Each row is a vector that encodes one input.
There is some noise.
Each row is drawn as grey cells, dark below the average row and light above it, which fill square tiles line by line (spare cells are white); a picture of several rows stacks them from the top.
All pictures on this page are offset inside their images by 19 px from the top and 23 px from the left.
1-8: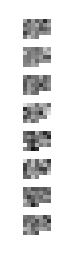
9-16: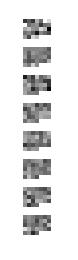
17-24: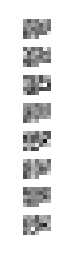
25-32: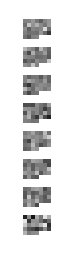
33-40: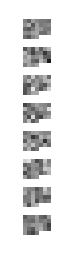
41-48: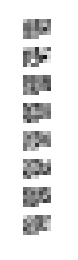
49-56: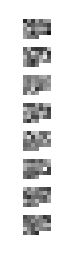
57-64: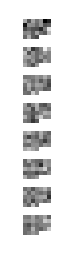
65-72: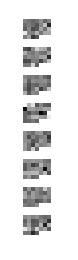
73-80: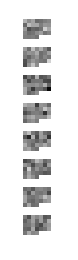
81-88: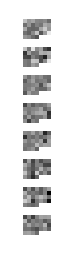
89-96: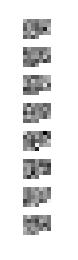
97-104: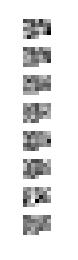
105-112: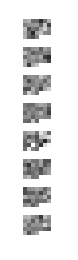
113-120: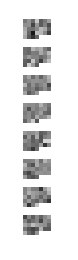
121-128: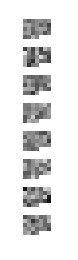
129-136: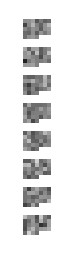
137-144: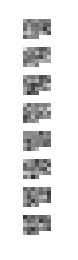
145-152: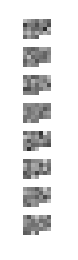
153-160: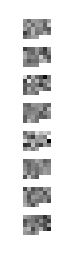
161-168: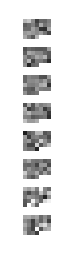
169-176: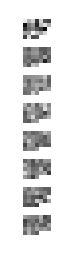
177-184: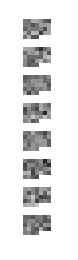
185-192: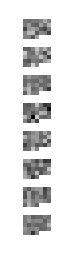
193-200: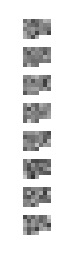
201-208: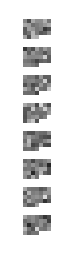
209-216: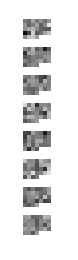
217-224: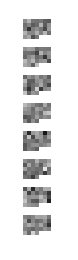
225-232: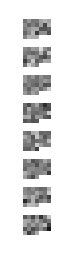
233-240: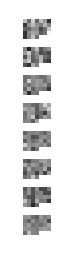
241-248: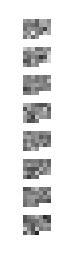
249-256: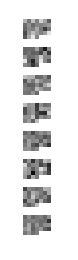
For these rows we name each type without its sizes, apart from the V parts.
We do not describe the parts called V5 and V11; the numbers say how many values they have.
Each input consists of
either a point on a line and a value of V11, or four true/false values and a value of V5.
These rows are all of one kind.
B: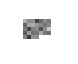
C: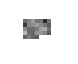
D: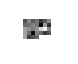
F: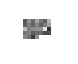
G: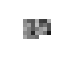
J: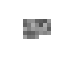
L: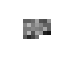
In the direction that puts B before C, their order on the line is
B, G, L, F, C, J, D.
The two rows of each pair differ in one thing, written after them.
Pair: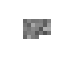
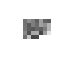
one of the four true/false values
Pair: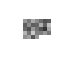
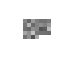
the value of V5
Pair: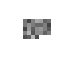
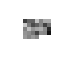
one of the four true/false values
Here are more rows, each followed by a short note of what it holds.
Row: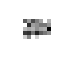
four true/false values and a value of V5
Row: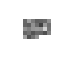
a point on a line and a value of V11
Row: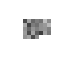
four true/false values and a value of V5
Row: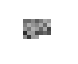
a point on a line and a value of V11
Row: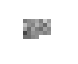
a point on a line and a value of V11
